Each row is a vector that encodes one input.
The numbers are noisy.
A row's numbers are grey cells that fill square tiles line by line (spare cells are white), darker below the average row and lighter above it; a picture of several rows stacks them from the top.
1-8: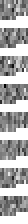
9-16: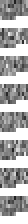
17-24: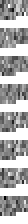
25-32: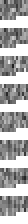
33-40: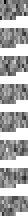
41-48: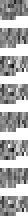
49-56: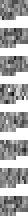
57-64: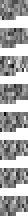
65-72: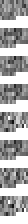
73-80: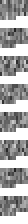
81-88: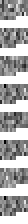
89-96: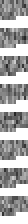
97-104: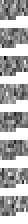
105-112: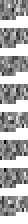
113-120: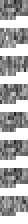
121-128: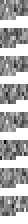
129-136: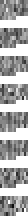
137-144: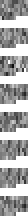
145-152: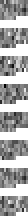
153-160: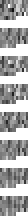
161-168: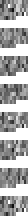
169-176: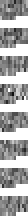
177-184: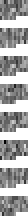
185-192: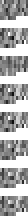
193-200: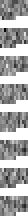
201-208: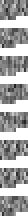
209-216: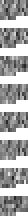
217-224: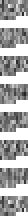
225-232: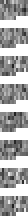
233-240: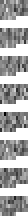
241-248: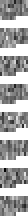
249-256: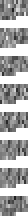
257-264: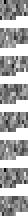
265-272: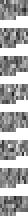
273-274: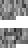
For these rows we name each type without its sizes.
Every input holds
a point on a line.
